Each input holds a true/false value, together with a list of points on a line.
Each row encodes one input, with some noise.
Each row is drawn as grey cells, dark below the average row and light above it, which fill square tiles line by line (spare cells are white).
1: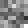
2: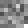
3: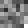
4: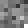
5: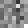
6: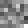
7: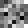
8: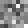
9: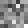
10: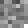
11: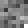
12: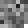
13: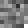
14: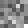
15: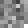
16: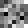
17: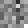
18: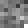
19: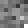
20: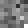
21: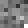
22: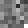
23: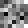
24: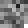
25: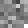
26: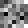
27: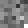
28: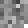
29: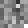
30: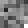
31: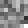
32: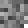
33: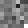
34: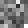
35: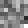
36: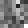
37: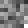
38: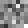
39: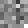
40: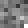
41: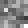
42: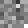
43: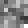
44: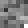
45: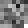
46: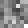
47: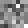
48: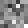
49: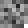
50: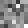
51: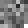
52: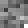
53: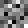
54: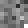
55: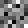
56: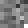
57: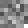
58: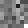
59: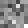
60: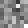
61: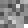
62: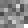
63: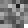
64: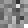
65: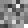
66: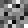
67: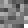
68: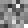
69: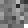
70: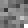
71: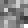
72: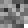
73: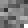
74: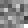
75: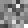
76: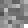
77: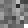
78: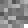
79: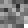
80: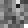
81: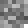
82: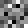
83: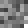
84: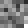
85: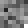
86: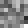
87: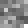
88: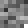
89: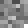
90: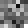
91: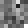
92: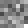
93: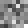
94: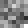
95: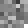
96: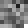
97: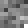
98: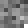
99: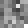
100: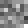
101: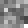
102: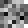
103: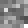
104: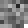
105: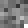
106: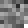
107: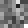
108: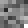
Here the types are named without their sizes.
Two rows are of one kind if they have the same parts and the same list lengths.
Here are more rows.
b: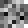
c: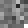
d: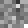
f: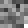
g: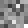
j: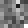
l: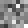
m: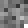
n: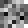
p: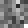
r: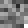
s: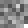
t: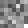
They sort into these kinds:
b, n
c, g, j, l, m, p, s, t
d, f, r

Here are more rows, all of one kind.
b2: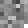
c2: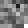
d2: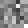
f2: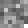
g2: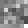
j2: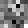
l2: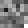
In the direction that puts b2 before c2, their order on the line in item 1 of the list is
d2, l2, b2, c2, f2, g2, j2.
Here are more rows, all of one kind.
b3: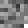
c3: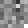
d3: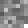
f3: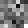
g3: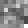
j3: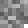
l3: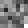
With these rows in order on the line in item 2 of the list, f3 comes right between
c3 and d3.
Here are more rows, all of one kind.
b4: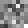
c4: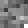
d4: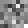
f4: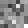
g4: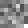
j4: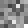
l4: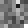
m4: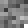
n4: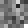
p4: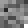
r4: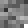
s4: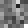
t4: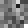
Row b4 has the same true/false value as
d4, f4, g4 and j4.
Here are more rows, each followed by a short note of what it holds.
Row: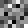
a true/false value, together with the empty list
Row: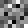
a true/false value, together with the empty list
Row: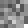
a true/false value, together with a list of one item
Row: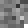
a true/false value, together with a list of one item
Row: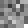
a true/false value, together with a list of one item
